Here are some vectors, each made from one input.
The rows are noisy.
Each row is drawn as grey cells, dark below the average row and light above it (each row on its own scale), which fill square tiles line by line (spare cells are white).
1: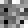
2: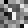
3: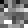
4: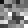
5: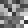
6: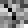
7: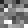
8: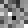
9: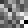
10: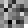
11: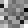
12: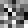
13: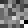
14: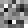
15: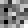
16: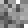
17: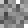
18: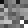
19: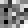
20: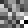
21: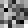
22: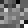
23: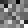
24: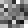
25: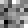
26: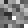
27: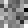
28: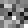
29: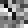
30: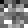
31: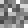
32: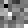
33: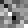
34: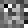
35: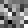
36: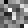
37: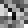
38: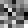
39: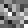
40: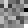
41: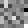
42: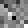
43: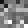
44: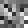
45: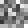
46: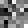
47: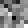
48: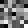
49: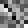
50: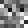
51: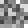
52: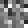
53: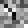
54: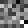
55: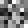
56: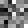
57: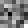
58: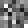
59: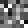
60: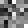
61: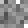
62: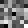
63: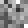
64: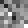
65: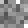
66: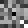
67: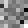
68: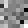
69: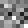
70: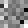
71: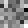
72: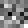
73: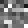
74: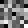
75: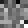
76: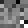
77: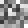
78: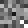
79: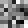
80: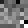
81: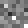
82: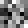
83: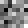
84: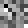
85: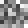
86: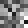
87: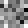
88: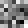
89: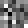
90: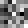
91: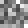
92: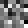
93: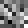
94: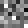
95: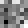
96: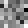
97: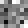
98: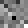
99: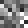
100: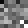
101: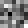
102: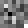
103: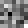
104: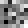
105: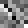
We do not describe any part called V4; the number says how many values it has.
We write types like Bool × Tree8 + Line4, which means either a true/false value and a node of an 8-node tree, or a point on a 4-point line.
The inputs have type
Bool × Bool × Bool × (Line6 + V4).
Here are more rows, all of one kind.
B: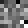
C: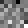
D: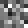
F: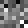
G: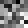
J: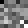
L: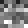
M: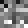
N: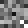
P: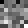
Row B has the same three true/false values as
F, J and P.
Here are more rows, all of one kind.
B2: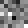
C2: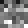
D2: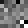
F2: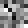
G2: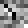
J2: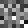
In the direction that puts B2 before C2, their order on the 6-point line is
J2, B2, D2, F2, G2, C2.
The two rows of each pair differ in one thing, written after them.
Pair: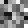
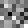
the value of V4
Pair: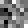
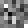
the value of V4
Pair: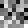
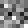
one of the three true/false values
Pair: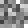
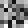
the value of V4
